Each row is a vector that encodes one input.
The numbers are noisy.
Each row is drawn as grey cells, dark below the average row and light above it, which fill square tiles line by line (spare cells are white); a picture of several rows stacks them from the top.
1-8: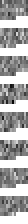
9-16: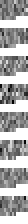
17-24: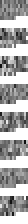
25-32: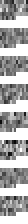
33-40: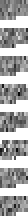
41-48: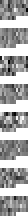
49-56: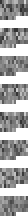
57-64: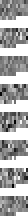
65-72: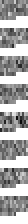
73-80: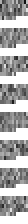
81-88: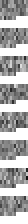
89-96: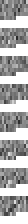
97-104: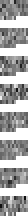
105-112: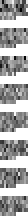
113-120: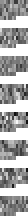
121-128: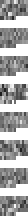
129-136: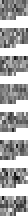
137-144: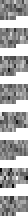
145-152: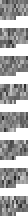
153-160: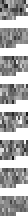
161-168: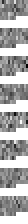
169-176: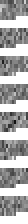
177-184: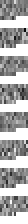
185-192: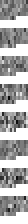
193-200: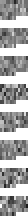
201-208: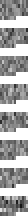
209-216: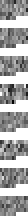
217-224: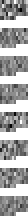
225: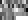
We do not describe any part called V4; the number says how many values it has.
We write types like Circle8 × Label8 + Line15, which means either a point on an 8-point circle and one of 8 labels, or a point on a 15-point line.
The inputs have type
Bool × Circle9 + V4.
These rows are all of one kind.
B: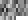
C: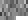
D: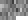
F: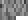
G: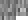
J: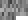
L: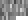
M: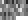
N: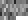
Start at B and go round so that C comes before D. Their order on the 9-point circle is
B, F, N, C, D, G, J, L, M.
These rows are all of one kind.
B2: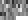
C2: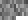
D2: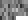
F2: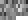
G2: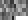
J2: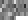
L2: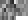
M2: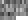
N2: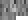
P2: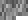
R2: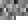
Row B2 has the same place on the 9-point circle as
D2, G2, M2 and P2.
